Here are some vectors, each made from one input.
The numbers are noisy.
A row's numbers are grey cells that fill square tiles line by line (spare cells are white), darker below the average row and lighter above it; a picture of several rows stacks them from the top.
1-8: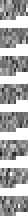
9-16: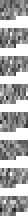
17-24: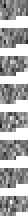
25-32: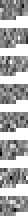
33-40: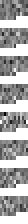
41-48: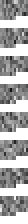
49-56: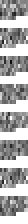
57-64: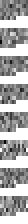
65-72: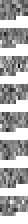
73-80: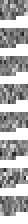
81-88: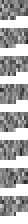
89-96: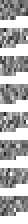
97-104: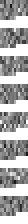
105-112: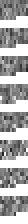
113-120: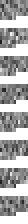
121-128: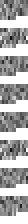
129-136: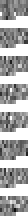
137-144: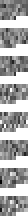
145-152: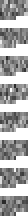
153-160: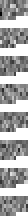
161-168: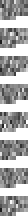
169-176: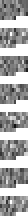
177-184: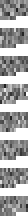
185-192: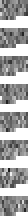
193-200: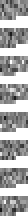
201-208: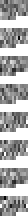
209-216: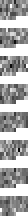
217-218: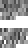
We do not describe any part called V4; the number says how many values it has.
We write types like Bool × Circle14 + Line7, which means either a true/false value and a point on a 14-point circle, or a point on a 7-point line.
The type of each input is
Line7 + List2(V4) × Tree11.
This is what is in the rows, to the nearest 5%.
About 10% of them hold a point on a 7-point line. The rest hold a node of an 11-node tree, together with a list of up to two values of V4.
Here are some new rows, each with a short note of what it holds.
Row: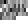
a point on a 7-point line
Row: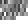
a point on a 7-point line
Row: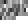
a point on a 7-point line
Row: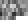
a node of an 11-node tree, together with the empty list
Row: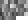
a node of an 11-node tree, together with the empty list
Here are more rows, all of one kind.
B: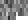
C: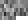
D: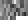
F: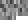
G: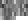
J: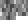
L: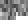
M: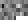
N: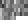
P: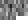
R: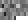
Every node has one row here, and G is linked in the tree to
J and N.
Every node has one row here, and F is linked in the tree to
B.
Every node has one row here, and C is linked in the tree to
B.
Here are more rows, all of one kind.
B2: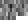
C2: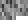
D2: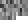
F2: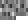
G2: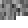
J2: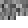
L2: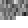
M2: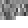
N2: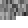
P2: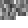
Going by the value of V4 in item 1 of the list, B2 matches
J2 and P2.
